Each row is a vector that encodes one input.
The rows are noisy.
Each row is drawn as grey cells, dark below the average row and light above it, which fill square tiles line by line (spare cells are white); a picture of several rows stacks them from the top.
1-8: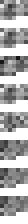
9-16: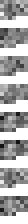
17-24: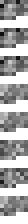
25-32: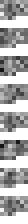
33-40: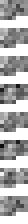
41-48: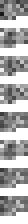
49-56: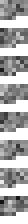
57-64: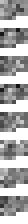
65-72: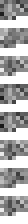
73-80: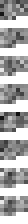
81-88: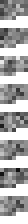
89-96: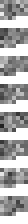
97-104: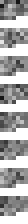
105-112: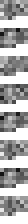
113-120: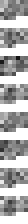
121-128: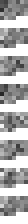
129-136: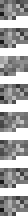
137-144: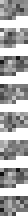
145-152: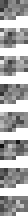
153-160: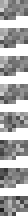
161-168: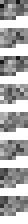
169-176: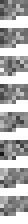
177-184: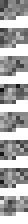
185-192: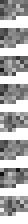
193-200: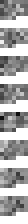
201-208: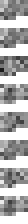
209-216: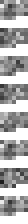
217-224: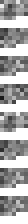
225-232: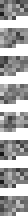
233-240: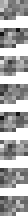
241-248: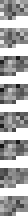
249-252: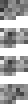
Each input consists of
three true/false values.
